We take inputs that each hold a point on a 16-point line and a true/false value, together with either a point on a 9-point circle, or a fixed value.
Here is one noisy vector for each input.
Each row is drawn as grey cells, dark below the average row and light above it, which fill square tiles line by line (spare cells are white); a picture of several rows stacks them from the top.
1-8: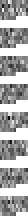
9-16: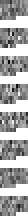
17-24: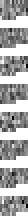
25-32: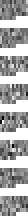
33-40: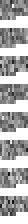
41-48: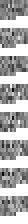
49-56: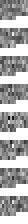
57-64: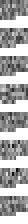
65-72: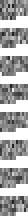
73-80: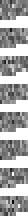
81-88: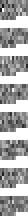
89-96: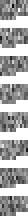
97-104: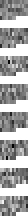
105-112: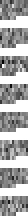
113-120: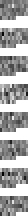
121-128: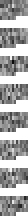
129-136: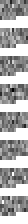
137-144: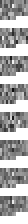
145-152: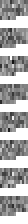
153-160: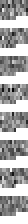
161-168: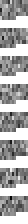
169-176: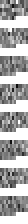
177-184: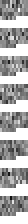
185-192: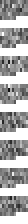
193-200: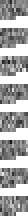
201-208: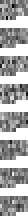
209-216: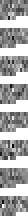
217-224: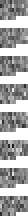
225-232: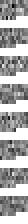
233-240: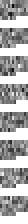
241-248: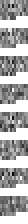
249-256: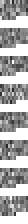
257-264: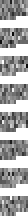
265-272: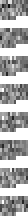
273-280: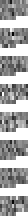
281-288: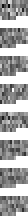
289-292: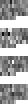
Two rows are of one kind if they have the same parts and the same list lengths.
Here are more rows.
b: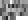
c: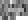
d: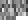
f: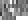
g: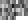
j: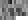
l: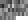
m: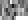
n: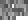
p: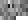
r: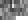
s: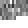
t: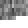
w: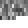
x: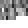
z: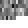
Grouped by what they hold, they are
b, c, d, f, g, m, p, s, x, z
j, l, n, r, t, w

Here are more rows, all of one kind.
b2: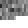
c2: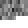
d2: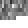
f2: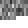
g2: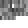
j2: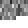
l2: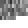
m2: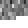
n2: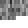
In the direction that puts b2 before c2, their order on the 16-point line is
g2, b2, n2, c2, l2, d2, m2, j2, f2.
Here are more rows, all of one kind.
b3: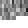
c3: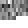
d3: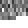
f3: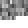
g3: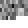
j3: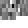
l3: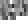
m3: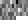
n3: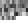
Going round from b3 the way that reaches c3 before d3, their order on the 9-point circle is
b3, m3, j3, l3, c3, d3, g3, n3, f3.
